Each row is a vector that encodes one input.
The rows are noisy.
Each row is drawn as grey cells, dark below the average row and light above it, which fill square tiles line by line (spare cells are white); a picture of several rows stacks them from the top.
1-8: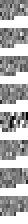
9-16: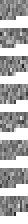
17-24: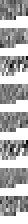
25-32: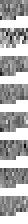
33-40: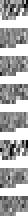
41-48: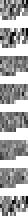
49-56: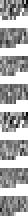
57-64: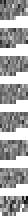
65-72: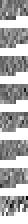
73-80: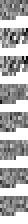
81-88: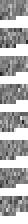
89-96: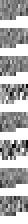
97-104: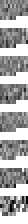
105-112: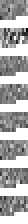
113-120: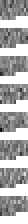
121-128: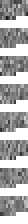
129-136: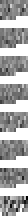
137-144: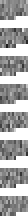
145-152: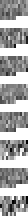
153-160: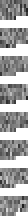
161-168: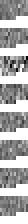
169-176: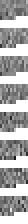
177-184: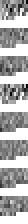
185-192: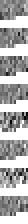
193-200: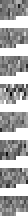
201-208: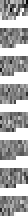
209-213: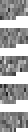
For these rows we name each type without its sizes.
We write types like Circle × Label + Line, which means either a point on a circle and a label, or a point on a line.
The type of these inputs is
Circle × Circle × (Circle + Unit) + Line.
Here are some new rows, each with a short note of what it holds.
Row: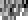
a point on a line
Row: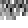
a point on a line
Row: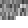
a point on each of three circles
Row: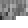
a point on each of two circles
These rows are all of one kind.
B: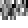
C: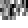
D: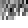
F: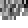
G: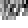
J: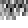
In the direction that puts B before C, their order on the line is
B, C, F, G, D, J.
